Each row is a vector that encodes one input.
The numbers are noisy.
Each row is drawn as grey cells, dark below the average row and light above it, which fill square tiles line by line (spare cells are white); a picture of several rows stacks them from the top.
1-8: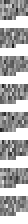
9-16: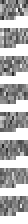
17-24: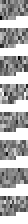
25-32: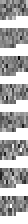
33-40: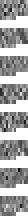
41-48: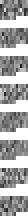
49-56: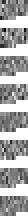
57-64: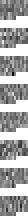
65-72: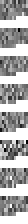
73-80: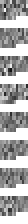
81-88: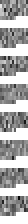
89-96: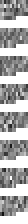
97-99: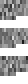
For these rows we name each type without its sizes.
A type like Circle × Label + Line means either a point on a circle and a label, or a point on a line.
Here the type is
(Bool × Bool × Bool + Unit) × Label + Line.
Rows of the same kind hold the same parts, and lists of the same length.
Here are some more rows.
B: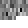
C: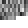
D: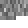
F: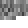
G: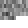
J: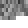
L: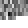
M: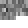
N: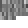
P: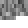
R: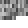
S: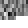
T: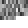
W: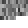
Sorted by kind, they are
B, D, F, G, N
C, L, R, S, T, W
J, M, P

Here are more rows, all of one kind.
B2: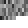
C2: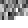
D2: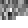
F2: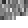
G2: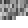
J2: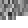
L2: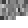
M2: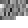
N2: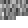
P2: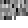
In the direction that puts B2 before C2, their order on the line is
G2, P2, N2, M2, B2, L2, F2, C2, D2, J2.
